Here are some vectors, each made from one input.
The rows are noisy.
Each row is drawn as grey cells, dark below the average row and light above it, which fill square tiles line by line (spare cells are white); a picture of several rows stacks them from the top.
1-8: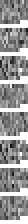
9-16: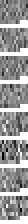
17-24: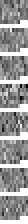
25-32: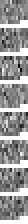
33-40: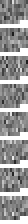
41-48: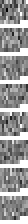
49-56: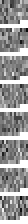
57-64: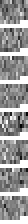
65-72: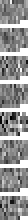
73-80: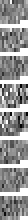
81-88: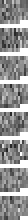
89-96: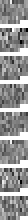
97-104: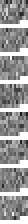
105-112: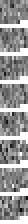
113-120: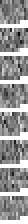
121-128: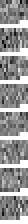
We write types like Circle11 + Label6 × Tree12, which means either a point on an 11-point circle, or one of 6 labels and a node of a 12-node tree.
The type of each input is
Circle8 + Line9 + Tree9.
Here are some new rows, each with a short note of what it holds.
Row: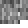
a node of a 9-node tree
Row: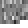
a point on a 9-point line
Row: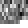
a point on an 8-point circle
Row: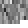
a point on a 9-point line
